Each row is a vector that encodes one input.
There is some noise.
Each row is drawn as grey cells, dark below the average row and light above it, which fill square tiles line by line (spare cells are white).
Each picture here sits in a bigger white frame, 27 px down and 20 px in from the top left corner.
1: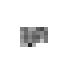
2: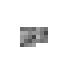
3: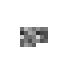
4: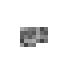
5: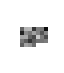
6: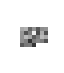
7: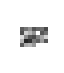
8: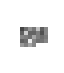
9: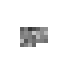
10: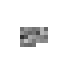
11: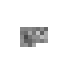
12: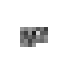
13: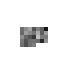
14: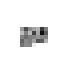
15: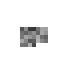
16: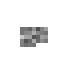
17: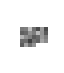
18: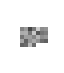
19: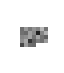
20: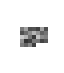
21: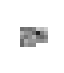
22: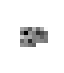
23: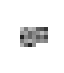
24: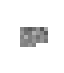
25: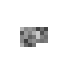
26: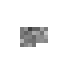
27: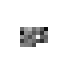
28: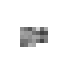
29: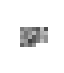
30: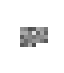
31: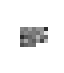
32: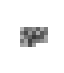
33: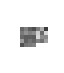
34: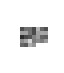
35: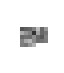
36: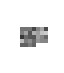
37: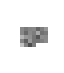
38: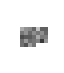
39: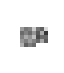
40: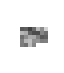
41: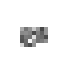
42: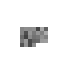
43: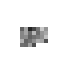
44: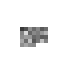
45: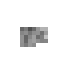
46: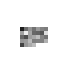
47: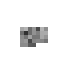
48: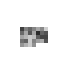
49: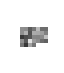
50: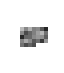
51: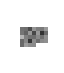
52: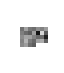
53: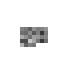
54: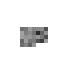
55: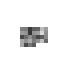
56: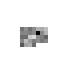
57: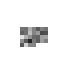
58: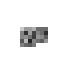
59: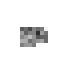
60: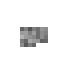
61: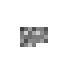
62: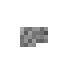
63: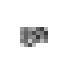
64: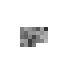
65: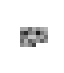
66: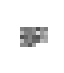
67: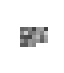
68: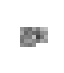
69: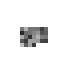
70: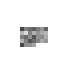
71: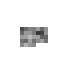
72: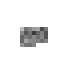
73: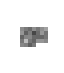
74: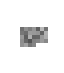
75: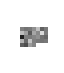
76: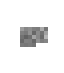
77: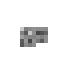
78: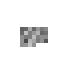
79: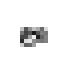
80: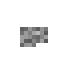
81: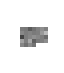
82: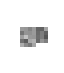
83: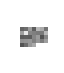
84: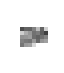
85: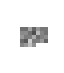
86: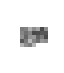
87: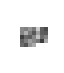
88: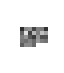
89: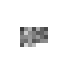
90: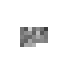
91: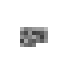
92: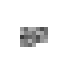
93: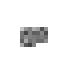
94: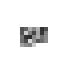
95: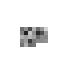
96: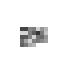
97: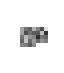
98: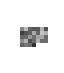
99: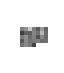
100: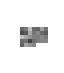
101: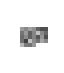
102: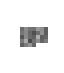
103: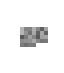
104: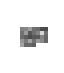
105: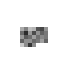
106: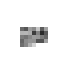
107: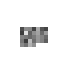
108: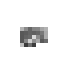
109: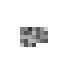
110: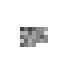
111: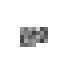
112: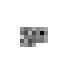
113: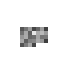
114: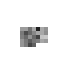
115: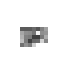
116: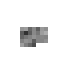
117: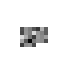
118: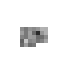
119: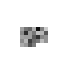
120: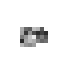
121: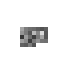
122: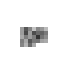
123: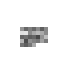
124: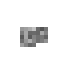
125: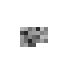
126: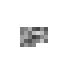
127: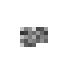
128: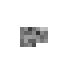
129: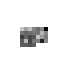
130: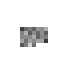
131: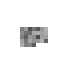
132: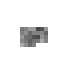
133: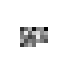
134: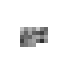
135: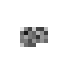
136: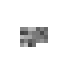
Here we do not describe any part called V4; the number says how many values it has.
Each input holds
either a point on a 6-point circle and a true/false value, or a fixed value, or two values of V4.
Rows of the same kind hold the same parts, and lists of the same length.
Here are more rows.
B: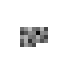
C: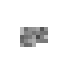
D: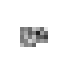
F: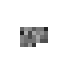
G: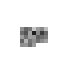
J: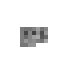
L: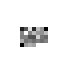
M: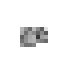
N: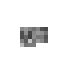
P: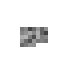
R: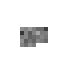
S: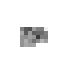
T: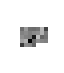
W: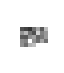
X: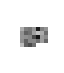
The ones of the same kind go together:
B, D, F, L, N, R
C, G, J, M, P, S, T, W
X

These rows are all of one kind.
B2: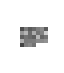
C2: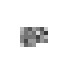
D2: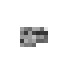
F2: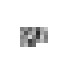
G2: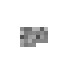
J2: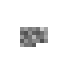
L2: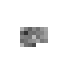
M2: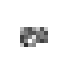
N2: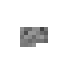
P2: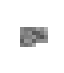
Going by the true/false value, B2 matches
F2, J2, L2 and P2.
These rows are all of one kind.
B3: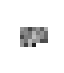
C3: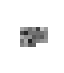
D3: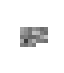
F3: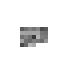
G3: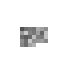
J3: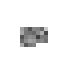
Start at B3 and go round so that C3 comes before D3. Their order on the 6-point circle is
B3, F3, J3, C3, G3, D3.
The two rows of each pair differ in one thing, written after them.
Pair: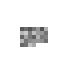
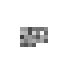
the place on the 6-point circle
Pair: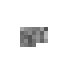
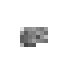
the true/false value
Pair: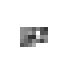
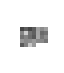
the true/false value
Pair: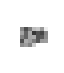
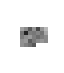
the place on the 6-point circle
